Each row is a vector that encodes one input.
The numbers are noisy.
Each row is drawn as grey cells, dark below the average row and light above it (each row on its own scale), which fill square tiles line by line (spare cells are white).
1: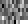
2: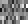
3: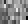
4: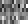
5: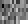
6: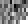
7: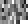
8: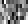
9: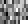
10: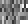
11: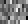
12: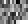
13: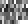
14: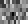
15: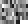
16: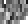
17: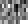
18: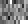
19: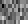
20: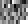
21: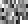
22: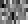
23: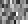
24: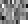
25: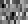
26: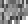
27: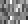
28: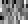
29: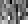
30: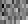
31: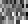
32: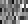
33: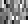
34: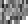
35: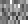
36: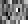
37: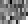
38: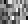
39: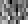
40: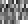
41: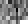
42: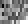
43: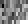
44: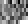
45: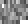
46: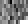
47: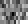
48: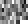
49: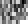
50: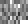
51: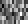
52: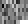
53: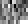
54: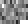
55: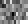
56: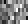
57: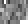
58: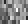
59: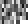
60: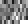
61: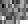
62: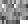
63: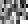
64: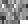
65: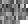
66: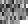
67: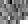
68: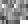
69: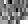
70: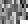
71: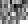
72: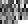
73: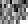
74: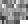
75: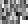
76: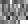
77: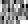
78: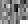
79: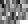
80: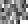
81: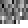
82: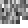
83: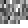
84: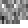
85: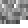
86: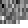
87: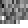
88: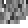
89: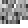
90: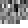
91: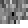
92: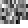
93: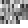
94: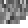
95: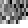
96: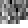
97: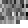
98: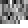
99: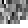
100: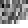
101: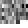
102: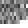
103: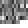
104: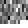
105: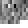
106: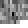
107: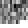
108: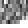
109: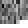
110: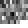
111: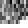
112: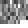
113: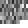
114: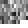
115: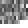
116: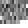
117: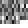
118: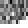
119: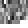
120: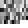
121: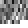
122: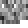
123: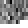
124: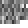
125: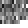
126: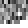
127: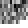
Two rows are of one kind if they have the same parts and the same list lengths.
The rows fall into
2 kinds.
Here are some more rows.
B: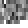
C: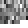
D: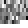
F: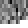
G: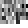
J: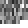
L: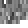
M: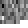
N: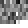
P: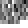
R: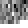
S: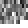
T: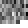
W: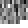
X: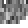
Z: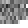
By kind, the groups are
B, F, J, L, M, N, P, R, W, X, Z
C, D, G, S, T

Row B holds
a point on a 6-point line and a node of a 9-node tree.
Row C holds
a point on each of two 6-point lines.
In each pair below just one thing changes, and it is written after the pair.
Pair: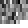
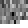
the node of the tree
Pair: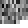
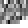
the place on the 6-point line
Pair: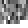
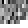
the node of the tree
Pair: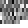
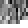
the place on the 6-point line
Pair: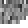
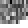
the place on the 6-point line
